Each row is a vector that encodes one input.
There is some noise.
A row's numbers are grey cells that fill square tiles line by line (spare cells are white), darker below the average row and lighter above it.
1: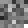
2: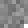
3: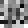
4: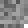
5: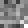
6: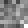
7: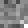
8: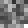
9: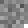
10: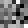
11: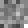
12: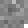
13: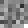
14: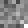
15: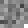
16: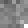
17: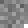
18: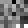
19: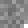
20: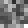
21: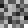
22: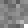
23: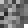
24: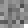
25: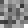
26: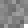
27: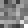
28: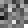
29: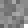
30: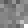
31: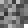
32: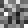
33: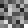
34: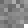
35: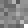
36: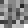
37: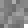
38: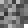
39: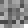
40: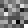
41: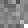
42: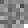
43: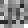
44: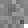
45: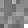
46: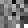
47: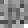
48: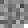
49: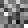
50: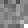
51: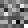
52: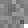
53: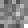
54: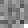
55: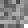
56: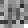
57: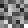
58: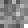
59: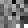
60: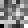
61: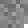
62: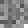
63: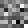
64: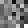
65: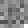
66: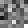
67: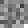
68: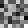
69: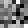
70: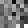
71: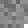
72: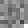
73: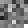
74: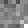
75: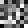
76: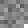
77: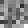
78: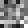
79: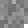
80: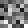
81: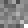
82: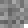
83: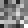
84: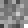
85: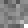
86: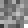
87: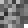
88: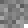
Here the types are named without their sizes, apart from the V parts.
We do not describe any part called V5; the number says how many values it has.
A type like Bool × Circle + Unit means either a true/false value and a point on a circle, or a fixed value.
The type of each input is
Bool × Tree + V5.
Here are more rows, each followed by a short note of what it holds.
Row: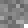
a node of a tree and a true/false value
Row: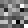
a value of V5
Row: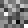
a value of V5
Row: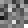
a value of V5
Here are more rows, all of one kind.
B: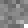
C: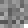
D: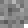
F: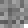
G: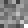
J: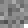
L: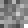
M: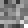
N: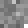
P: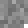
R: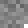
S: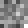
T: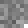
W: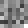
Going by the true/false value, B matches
G, M, R and T.
